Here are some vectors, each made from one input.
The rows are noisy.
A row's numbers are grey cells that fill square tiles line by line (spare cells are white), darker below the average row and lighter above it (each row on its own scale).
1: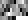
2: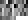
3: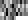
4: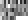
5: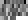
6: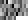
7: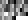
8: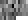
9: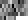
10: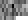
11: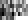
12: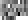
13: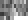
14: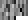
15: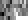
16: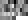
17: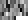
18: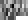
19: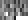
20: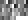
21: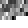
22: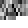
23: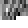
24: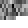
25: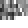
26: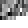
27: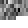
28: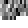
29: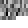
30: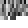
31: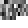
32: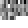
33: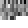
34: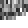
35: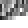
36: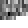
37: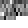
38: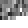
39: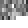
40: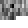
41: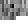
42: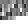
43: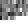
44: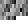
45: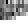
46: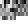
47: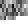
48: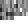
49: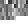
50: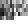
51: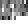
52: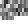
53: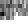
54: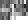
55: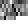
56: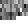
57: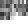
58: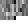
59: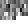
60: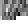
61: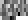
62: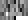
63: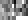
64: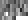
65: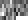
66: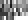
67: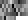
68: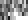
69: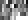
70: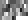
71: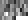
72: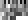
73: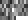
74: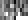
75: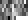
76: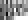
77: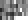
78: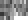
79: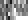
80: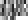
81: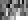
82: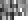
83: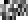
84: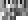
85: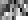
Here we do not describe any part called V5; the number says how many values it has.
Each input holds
a value of V5, together with either one of 6 labels, or a point on a 6-point line.
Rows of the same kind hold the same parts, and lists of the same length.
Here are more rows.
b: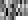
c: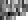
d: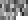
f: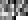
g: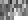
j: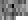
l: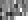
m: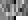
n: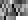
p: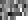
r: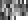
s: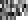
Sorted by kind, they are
b, d, f, g, j, l, n, p
c, m, r, s

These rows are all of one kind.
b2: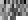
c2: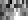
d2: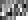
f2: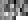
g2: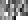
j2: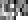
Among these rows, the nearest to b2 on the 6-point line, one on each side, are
d2 and j2.
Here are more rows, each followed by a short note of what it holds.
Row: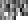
a point on a 6-point line and a value of V5
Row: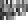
one of 6 labels and a value of V5
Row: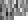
a point on a 6-point line and a value of V5
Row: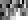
a point on a 6-point line and a value of V5
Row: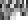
a point on a 6-point line and a value of V5
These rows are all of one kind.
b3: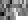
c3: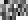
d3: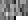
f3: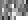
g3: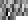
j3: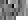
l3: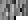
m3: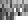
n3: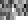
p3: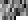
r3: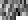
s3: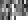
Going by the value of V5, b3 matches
f3, n3 and s3.
